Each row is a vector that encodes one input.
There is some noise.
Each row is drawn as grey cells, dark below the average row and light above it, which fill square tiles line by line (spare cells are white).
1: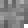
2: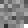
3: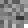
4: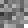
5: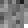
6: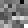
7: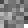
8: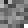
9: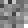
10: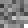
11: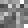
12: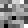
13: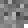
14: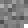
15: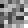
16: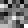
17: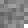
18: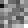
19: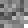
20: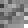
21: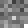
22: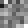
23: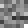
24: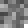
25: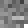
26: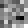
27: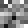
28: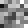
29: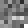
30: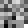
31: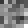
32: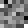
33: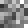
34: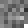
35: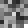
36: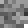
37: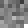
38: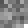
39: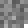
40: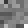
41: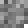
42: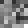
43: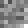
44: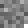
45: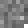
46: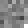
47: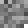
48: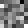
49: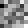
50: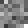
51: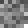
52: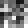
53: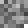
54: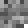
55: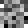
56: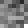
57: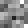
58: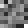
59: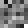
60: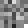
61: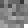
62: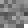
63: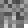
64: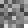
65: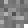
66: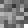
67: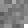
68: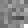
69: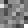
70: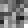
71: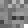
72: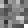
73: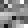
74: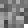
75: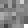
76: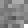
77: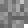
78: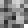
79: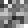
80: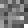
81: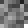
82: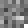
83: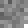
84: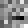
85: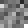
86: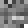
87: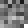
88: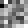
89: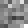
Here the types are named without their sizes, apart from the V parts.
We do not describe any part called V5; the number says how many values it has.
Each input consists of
a point on a line and a true/false value, together with either a point on a line, or a value of V5.
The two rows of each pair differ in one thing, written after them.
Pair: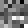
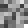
the value of V5
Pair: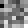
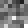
the true/false value
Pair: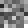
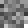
the true/false value
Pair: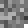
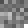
the place on the line
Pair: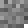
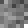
the place on the line
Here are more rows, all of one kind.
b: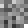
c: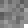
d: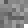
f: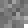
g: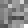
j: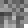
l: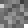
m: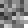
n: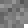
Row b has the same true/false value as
f, l and n.
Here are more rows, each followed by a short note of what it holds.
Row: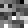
a point on a line, a true/false value and a value of V5
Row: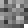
a point on a line, a true/false value and a value of V5
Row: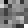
a point on each of two lines and a true/false value
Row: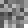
a point on each of two lines and a true/false value
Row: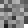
a point on each of two lines and a true/false value
